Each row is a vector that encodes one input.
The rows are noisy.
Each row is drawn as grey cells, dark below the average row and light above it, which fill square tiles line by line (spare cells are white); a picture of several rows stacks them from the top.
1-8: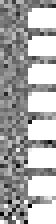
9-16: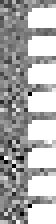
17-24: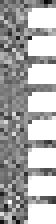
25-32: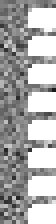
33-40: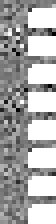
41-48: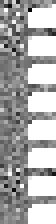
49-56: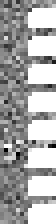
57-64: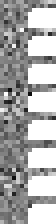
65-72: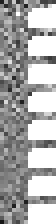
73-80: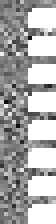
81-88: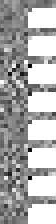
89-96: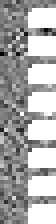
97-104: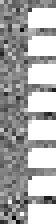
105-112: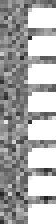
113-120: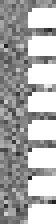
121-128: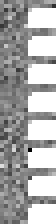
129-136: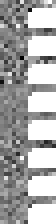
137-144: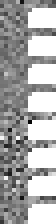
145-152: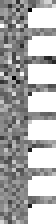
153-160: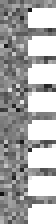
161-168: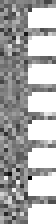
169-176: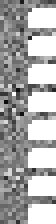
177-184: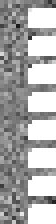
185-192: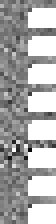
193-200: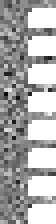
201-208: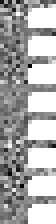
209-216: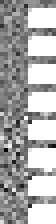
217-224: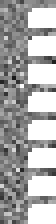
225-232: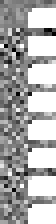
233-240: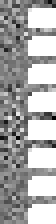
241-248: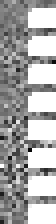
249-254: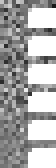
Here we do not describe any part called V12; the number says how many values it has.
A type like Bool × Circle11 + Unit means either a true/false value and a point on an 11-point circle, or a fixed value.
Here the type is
Bool × Bool × Bool × (Circle11 + Unit) × V12 + Circle6.
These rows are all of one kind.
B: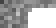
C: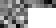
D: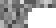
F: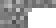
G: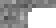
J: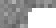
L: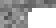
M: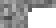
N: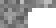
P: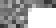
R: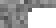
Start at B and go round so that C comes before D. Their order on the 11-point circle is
B, N, F, C, J, G, L, R, M, D, P.
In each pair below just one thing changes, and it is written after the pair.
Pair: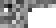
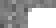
one of the three true/false values
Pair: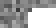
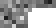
the place on the 11-point circle
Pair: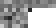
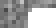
one of the three true/false values
